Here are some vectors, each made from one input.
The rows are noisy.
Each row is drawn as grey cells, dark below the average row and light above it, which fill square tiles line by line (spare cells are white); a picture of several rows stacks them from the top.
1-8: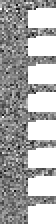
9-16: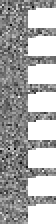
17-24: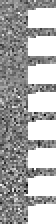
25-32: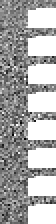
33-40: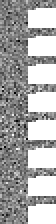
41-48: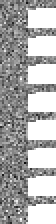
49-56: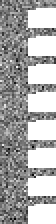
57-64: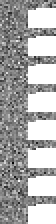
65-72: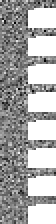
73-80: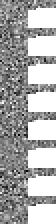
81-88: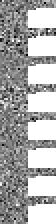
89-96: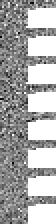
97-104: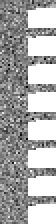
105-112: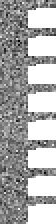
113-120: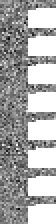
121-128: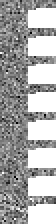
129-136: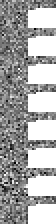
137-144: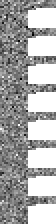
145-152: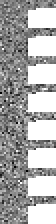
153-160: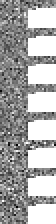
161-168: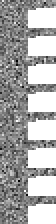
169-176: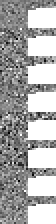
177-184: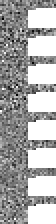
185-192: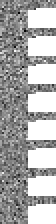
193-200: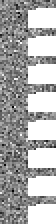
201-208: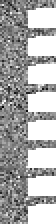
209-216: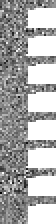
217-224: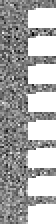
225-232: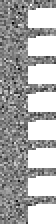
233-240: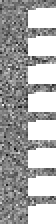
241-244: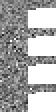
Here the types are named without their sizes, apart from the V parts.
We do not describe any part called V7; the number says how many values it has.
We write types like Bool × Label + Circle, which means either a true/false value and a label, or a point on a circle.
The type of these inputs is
(Label × Tree + List(V7)) × Tree × (Tree + Unit).
